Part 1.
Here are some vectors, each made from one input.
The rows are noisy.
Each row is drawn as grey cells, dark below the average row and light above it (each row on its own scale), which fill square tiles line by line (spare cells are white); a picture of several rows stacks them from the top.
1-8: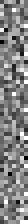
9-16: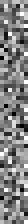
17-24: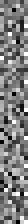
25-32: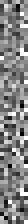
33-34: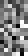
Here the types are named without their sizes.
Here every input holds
a label.
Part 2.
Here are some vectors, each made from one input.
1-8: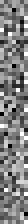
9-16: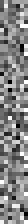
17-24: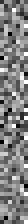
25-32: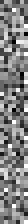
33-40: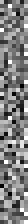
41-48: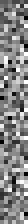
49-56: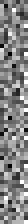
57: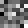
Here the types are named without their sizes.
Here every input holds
a label.
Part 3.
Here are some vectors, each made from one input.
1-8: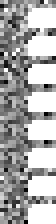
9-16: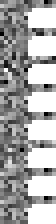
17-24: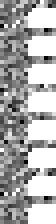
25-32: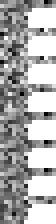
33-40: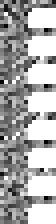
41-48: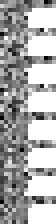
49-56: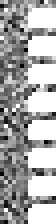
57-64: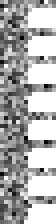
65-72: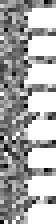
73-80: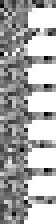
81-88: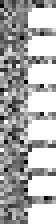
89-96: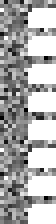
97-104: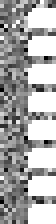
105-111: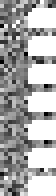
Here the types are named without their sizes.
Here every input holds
a label.
